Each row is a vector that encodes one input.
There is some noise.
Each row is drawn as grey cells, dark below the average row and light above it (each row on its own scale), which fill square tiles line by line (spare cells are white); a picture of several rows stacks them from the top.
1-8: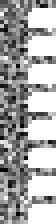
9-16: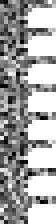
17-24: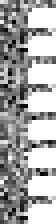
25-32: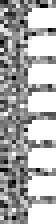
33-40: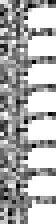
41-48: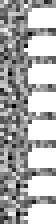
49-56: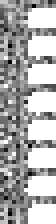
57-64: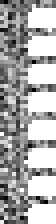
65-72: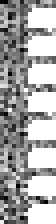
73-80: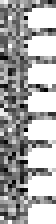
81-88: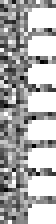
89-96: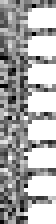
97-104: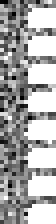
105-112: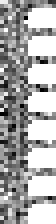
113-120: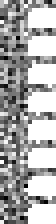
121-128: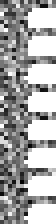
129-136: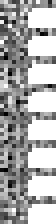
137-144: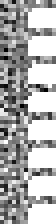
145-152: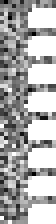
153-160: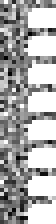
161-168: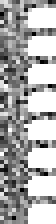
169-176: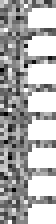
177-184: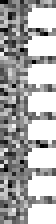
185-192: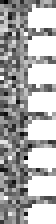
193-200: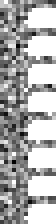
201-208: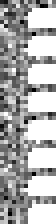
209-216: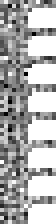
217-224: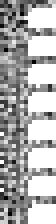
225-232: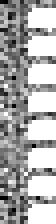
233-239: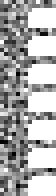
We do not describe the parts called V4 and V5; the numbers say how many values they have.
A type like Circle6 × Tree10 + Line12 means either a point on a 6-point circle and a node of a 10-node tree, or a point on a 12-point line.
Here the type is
(Bool × Bool × Bool × V4 + Circle9) × V5 + Tree14.
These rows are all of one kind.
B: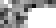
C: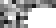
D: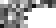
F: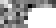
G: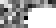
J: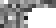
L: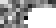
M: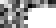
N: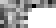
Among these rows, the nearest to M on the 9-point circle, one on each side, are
D and N.
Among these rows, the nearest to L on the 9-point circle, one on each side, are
G and J.
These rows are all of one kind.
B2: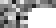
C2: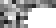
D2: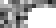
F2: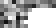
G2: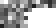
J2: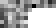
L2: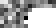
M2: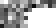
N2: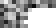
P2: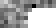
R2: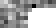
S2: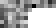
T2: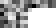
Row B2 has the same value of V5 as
C2, F2, N2 and T2.
